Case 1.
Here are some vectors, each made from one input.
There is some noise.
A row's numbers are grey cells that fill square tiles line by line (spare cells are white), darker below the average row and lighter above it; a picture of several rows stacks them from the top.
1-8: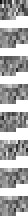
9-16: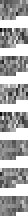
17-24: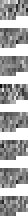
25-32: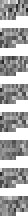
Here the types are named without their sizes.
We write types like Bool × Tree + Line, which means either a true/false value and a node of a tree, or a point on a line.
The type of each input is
Tree.
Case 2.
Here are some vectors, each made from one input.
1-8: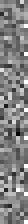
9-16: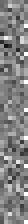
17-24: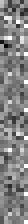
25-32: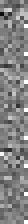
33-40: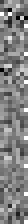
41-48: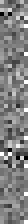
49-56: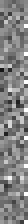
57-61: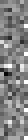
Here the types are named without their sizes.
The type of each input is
Line.
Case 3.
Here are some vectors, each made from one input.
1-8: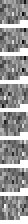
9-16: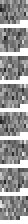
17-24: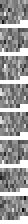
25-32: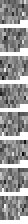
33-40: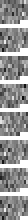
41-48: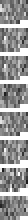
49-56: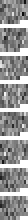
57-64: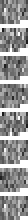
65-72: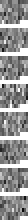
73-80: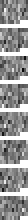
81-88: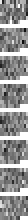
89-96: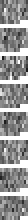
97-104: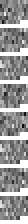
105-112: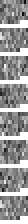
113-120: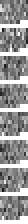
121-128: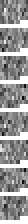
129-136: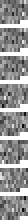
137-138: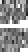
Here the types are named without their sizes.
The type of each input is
Bool × Bool × Bool + Unit.
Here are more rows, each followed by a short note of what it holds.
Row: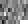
three true/false values
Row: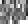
a fixed value
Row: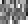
a fixed value
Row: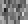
three true/false values
